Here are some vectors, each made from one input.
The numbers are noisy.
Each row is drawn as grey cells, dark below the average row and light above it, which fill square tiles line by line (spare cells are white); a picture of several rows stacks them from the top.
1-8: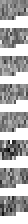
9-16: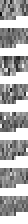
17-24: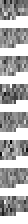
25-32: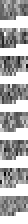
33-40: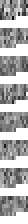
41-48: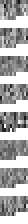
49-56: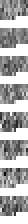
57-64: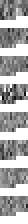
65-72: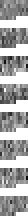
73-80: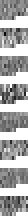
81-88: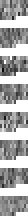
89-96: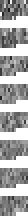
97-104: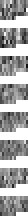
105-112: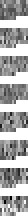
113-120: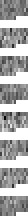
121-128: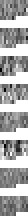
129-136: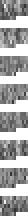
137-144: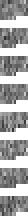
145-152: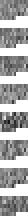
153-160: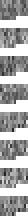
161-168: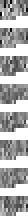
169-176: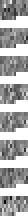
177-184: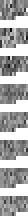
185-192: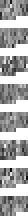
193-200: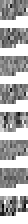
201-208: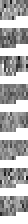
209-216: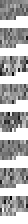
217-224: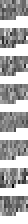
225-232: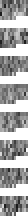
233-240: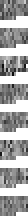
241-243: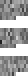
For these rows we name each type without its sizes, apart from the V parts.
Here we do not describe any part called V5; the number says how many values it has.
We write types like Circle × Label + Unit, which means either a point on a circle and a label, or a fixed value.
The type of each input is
List(Bool × V5) + Tree.
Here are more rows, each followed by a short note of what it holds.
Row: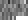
a list of one item
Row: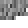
a node of a tree
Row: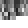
the empty list
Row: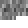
a list of two items
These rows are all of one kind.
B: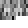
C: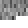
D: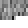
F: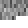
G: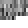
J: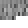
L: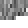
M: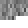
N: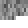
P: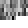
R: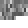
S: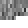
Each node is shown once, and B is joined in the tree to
G and J.
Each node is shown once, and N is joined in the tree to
M and R.
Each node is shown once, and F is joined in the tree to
C and P.
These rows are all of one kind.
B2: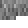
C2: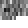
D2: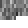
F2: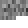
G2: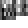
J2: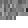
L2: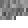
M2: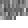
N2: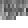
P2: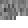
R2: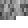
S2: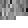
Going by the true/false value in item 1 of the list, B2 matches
D2, L2, R2 and S2.
